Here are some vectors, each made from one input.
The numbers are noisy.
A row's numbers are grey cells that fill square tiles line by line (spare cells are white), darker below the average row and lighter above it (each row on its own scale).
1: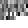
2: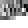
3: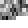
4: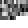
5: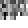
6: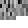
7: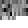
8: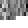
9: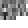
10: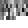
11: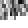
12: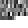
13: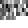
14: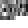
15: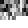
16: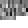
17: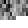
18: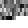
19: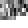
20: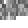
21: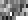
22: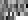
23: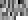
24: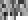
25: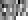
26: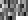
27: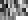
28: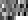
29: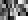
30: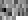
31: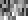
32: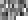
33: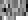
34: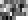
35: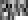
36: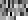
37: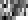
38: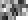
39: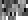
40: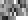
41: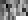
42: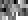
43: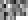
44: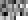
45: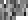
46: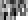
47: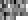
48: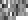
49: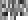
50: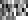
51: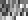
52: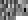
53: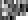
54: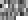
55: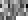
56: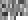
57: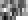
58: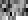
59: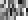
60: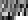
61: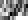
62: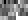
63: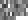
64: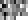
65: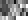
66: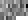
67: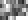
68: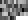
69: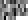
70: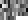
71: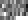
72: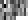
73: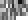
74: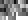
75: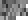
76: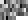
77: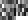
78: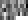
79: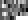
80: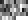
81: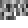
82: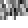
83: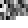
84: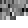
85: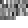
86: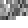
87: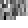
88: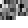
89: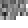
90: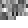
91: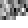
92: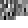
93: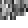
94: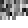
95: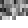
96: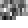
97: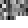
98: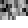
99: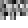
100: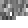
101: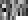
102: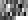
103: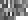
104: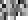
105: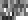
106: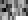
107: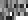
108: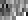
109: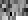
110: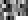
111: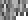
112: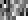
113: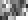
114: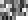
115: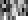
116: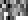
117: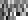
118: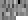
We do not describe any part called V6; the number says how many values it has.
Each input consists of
a list of up to two items, each a true/false value and a value of V6.
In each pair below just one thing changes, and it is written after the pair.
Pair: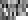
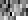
the value of V6 in item 2 of the list
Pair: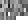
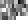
the value of V6 in item 1 of the list
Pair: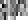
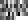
the value of V6 in item 1 of the list
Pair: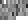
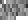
the true/false value in item 2 of the list
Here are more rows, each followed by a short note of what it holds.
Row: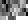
a list of one item
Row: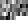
a list of two items
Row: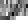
a list of two items
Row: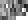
a list of two items
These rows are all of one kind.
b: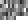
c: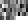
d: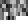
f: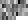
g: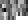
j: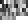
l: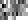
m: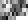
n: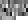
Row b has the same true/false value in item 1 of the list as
d and f.
